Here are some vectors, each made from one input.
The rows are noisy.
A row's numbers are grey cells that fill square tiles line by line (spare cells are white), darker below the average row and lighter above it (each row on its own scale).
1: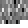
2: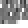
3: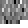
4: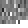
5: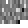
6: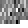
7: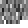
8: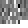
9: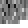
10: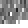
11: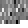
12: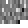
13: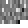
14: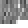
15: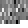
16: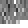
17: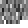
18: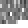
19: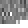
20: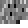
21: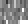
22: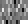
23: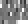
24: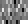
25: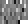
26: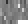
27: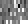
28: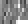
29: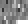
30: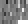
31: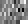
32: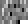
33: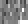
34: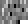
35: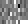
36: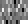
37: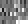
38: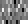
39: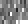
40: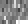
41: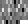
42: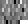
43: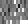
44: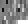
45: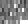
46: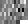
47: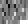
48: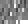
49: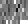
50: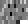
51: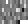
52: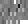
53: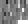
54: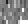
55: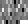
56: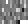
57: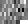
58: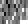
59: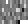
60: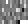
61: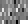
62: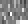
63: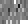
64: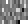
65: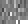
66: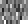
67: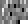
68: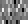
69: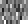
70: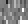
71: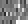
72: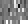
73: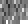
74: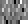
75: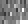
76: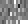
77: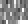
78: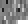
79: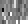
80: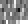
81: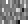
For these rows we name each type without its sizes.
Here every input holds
a list of points on a line.
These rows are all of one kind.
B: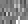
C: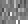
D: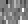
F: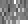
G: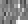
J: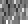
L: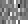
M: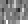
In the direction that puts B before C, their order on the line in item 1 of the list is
M, D, G, B, C, L, F, J.
